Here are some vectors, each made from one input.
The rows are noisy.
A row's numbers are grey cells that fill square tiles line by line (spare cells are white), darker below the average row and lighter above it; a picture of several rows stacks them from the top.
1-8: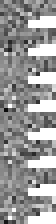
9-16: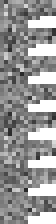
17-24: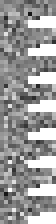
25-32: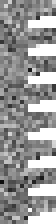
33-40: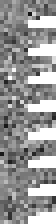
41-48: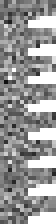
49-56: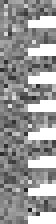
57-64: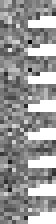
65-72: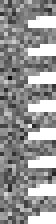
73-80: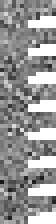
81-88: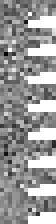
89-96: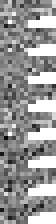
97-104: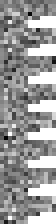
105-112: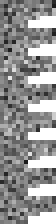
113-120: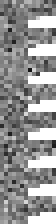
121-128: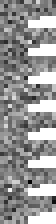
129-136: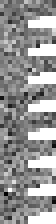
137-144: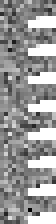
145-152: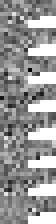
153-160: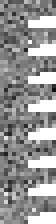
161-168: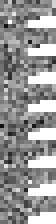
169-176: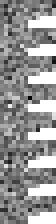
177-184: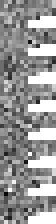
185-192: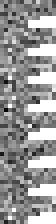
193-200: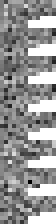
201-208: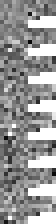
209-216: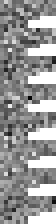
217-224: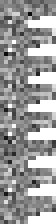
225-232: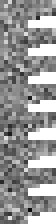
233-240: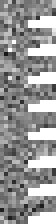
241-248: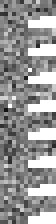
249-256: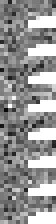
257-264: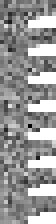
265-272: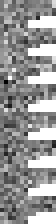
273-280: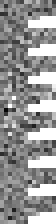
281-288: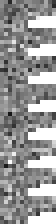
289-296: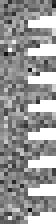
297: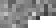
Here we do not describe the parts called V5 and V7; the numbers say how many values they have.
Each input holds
a point on a 4-point line, together with either a true/false value, a value of V5 and a value of V7, or a list of up to two points on a 6-point line.
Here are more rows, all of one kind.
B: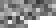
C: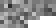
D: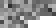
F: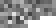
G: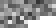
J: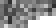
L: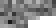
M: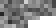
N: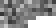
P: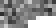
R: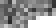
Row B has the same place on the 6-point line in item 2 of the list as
D, G, N and P.
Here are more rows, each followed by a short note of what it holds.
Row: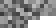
a point on a 4-point line, a true/false value, a value of V5 and a value of V7
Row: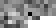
a point on a 4-point line, together with a list of one item
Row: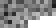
a point on a 4-point line, together with a list of one item
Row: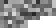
a point on a 4-point line, together with the empty list
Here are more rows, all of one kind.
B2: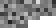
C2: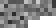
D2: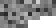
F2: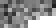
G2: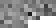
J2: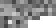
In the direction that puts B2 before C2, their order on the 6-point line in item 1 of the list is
F2, G2, D2, B2, C2, J2.
